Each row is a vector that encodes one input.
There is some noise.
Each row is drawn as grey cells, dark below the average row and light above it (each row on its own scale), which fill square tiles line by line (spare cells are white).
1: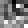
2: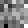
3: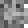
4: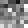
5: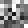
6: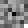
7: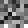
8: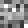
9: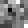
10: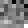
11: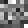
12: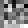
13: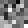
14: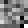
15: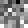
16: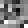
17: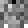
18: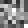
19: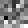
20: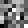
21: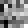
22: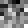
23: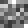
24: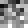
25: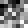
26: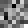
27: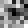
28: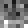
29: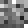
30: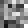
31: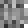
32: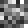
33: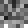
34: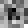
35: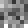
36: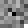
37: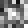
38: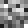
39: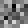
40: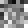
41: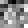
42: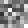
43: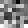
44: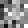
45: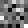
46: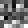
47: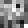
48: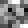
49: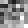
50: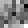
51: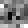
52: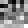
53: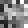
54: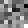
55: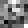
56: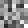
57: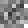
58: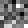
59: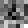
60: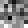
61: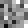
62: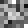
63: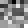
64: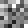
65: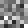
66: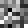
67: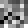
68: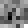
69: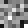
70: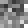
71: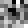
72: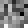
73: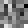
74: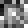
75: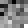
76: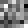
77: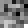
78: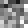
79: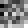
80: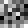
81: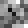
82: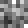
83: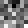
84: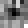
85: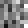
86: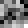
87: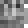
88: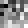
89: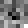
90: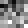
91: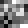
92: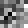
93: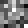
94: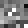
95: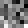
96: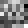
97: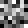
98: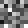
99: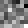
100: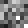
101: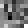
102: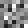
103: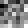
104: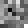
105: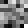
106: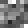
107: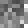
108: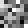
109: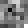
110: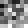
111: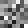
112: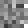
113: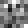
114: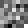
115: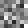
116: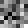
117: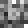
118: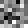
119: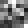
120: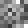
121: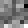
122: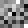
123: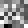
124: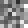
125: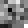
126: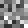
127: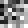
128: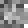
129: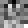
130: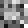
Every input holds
one of 9 labels and a true/false value, together with either a point on a 9-point circle, or a fixed value.
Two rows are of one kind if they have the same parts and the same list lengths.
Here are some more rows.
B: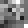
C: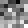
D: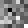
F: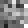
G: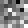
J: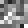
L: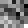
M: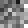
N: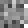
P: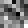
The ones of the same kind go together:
B, D, L, P
C, F, G, J, M, N

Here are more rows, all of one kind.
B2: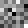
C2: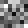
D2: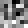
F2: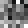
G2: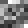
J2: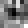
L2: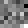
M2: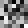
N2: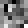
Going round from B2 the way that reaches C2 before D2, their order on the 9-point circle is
B2, N2, M2, L2, C2, D2, J2, G2, F2.
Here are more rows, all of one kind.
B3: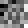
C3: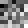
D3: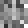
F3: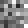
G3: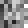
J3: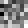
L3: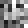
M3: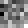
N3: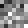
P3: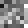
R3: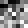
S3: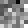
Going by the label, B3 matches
C3, J3, L3 and M3.
